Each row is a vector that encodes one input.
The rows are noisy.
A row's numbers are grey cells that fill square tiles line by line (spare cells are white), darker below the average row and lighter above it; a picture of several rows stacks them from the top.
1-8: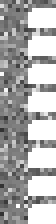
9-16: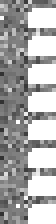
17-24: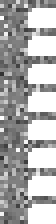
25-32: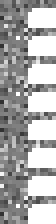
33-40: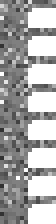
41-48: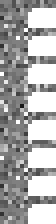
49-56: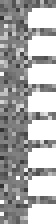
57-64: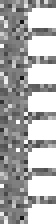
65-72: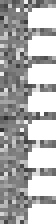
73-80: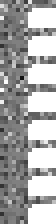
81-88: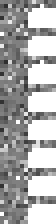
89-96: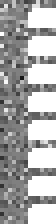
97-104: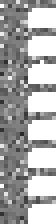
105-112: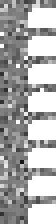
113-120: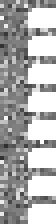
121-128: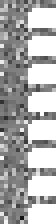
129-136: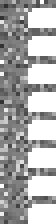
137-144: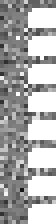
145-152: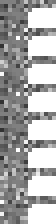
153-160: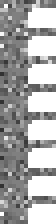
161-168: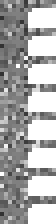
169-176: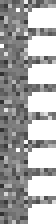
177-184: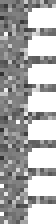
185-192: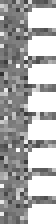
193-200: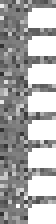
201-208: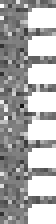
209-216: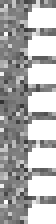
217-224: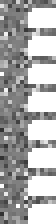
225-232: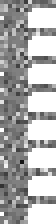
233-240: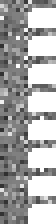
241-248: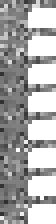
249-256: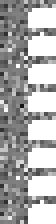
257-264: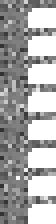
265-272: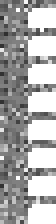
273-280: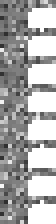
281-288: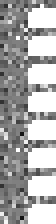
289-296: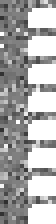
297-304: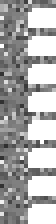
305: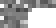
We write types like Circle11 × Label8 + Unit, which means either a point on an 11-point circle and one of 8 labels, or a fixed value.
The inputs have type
Label8 + Line10.
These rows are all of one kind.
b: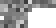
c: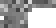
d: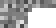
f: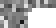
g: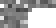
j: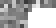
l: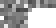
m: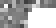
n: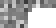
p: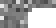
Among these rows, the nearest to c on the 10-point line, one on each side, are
b and p.
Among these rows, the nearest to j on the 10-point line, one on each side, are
m and n.
